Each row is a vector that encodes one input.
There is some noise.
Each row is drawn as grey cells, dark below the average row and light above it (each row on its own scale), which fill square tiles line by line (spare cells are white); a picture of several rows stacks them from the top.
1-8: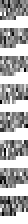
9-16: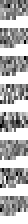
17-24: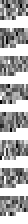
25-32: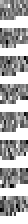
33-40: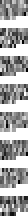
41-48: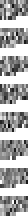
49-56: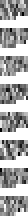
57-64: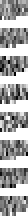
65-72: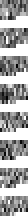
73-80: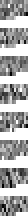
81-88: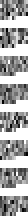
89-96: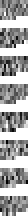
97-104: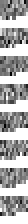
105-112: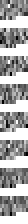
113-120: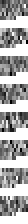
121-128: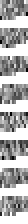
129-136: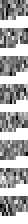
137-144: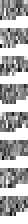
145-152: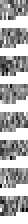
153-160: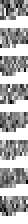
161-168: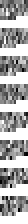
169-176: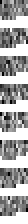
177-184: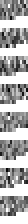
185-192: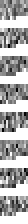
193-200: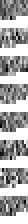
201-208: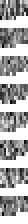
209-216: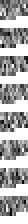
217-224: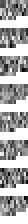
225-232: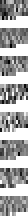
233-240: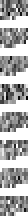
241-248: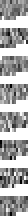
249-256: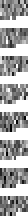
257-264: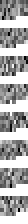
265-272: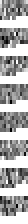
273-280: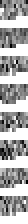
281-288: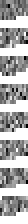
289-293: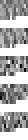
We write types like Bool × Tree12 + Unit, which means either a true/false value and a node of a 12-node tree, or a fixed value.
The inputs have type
Line6 + Line7 × (Line7 + Line8).
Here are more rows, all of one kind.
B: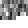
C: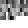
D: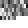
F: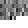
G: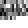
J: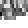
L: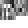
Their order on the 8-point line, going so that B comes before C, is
L, F, D, J, G, B, C.
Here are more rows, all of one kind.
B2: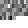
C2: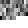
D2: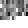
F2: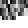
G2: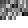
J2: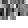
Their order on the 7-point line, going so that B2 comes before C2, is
D2, G2, B2, F2, J2, C2.
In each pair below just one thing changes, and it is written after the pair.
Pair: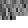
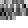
the place on the 8-point line
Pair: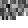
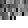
the place on the 8-point line
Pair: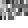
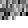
the place on the 7-point line
